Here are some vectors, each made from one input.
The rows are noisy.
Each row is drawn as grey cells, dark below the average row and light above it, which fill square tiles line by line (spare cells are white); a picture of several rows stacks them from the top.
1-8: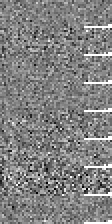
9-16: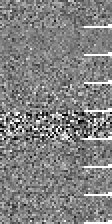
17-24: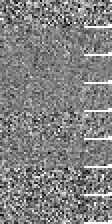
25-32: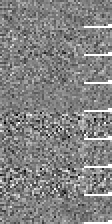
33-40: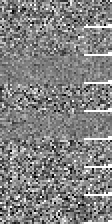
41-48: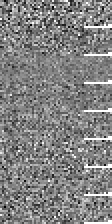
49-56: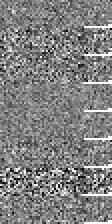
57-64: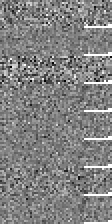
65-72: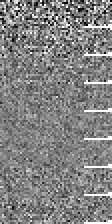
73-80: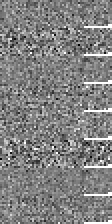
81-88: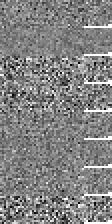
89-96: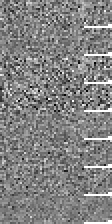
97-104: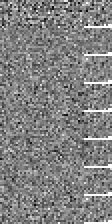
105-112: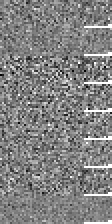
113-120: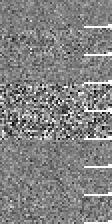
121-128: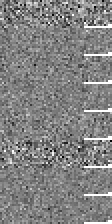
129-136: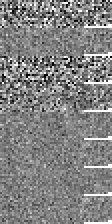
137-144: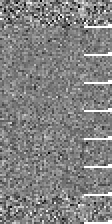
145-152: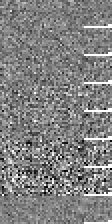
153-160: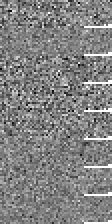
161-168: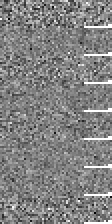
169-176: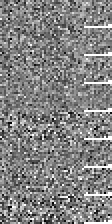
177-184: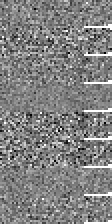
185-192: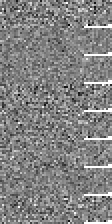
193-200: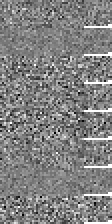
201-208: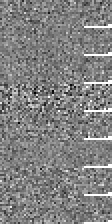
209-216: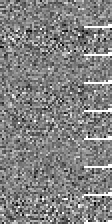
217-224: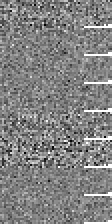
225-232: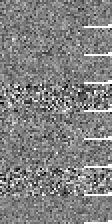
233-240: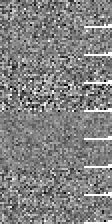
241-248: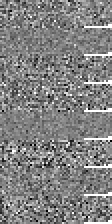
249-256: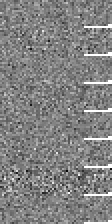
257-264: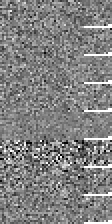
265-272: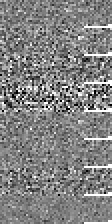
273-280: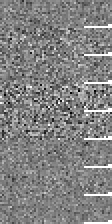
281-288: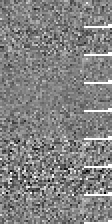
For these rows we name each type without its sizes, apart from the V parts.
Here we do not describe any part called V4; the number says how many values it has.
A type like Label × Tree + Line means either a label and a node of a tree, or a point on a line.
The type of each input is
(Bool × Circle + Unit) × Circle × (Circle + V4) + Unit.
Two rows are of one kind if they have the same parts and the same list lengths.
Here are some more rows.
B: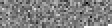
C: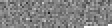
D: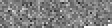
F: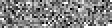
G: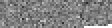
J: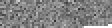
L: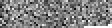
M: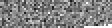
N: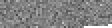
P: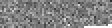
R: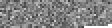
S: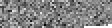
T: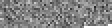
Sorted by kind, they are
B, P
C, D, G, R, S
F, M
J, N, T
L

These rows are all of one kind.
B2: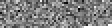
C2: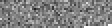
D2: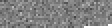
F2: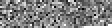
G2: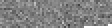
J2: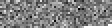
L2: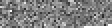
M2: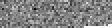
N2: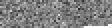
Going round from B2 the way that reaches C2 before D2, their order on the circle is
B2, J2, F2, M2, C2, L2, D2, N2, G2.
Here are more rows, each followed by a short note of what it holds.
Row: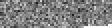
a point on each of two circles
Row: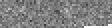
a point on each of three circles and a true/false value
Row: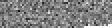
a point on each of two circles
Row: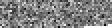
a point on a circle and a value of V4
